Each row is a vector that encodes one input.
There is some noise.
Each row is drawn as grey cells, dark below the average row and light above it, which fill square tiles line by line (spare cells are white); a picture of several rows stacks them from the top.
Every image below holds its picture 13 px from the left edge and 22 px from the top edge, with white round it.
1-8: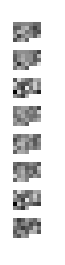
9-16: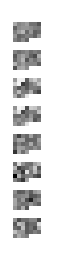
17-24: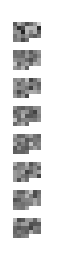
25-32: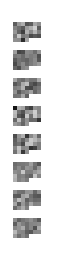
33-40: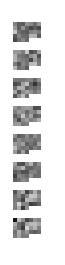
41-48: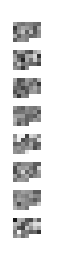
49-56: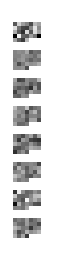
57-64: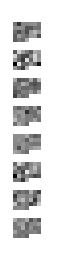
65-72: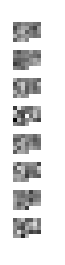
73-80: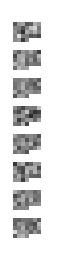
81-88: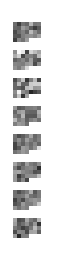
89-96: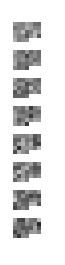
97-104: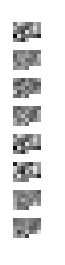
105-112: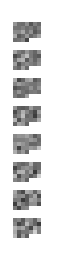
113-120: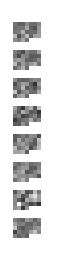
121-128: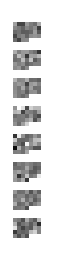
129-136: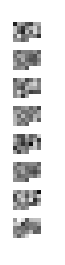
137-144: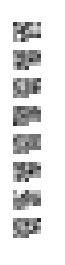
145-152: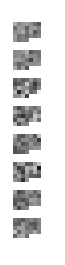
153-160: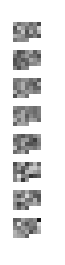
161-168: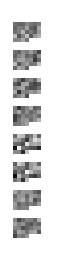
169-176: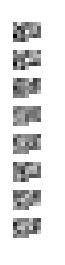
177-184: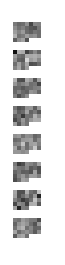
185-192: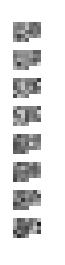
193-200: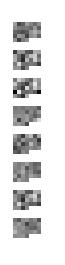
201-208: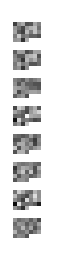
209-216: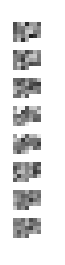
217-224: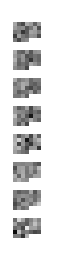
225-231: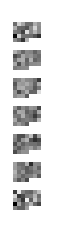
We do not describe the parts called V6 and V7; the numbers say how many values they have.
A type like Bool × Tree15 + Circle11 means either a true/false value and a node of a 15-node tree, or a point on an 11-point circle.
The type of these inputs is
(Bool × Bool × Bool × Bool + V7) × V6 + List2(Line4).
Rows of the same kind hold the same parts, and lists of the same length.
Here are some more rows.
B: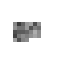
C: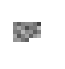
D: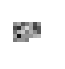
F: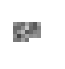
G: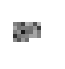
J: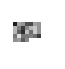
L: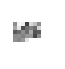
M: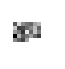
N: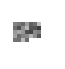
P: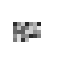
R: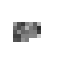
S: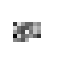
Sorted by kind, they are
B, G, R
C, D, F, N
J, P
L
M, S

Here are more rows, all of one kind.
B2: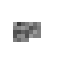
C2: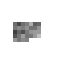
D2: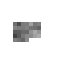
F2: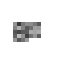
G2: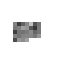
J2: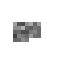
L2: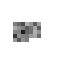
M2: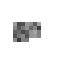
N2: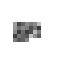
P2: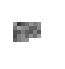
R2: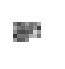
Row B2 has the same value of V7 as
C2, F2 and M2.
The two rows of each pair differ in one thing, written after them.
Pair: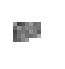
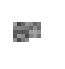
the value of V7
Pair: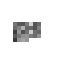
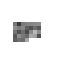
the value of V7
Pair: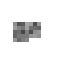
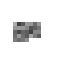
the value of V6
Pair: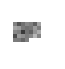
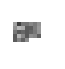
the value of V6
